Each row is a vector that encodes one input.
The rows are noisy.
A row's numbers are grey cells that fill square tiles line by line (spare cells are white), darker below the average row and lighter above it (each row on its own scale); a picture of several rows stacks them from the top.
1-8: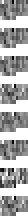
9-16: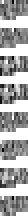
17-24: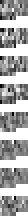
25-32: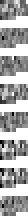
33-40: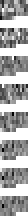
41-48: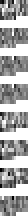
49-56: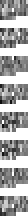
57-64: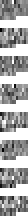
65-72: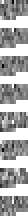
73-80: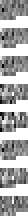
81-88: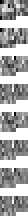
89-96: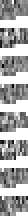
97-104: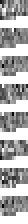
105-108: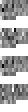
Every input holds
either one of 12 labels, or three true/false values.
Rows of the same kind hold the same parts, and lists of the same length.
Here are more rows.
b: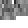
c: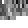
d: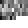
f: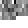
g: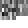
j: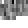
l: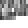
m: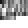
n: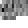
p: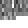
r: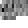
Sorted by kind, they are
b, c, f, g, j, n, p, r
d, l, m

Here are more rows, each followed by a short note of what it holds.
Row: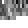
three true/false values
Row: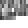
one of 12 labels
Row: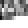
one of 12 labels
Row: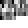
one of 12 labels
